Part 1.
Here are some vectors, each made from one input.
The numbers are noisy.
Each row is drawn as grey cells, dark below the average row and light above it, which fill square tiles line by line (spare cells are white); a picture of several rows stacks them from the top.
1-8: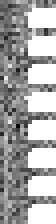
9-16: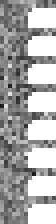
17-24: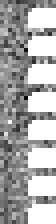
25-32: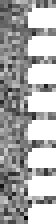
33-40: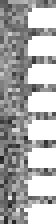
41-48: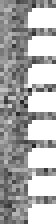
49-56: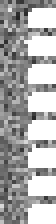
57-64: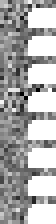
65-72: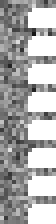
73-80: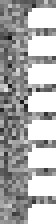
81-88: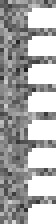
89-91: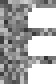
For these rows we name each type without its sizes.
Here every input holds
either a point on a circle, or a fixed value, or a node of a tree.
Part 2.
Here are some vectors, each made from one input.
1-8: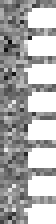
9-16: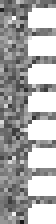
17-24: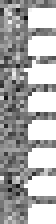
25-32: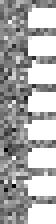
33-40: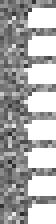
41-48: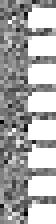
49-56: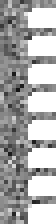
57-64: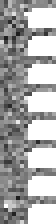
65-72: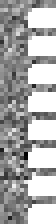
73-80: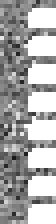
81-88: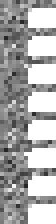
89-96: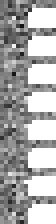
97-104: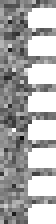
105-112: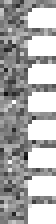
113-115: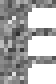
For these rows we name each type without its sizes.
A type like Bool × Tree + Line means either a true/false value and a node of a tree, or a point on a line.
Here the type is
(Circle + Unit) × (Tree + Unit).
